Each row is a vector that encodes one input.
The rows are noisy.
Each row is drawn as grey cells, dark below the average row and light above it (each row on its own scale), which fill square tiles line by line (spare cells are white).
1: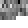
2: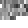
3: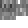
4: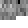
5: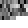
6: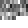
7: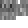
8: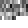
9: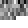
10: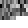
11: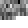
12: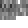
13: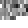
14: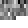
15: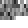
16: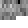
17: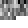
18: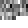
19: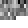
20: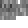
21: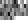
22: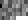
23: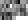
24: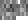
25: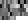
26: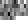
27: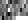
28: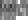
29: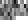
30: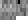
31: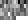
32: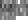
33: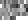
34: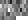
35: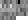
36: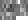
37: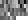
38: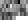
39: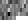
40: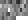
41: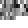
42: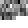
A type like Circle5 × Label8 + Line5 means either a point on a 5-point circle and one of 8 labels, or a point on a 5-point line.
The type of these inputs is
Bool × Line3 × Line3.
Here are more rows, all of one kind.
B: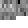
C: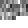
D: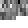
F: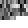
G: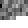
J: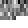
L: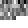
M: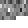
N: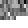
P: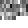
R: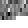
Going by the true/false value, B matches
D, M and R.
